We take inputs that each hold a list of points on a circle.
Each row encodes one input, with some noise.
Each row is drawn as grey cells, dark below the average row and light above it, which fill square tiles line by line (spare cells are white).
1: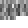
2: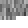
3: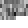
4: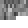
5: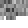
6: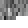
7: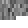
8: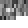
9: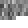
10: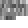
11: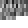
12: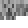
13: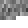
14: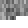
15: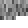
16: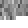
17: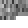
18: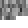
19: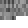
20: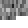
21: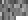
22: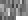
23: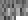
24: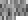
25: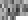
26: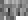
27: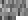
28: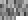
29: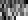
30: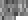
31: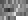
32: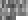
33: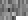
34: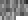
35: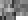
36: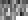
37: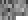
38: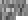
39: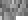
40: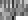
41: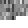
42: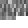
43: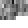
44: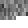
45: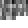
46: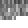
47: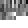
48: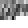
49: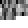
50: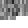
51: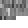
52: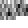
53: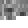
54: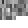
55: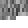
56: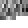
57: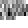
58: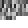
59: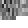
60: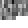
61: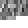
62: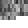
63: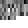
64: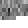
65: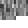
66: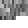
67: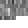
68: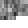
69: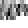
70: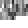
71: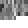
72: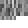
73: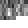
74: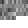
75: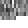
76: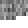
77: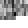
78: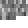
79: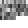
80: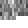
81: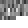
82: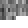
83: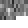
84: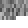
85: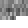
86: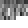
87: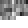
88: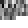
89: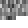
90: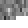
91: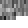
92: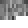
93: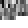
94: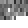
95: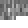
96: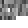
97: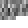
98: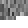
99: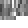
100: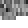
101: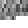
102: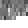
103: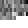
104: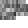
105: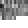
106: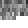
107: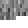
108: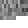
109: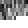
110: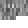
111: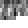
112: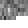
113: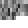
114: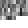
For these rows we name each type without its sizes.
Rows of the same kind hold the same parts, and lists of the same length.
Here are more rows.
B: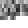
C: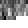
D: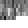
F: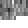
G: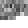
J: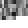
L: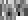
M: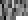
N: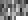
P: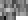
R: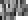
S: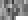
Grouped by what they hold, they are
B, F, J, L, S
C, D, G, N, P
M, R

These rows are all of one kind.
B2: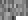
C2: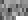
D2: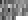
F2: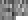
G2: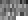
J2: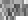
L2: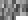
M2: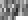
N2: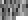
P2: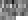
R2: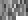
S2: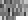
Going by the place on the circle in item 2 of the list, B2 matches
J2, L2, N2 and R2.
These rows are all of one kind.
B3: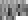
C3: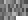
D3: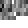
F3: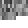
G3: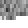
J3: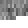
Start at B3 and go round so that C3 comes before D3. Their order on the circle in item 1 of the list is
B3, G3, F3, J3, C3, D3.
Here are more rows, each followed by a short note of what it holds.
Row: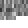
a list of two items
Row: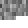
a list of two items
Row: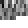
the empty list
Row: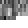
a list of one item
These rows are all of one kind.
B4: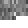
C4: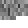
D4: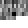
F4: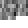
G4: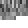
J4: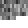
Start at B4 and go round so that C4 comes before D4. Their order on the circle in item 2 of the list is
B4, G4, C4, F4, D4, J4.
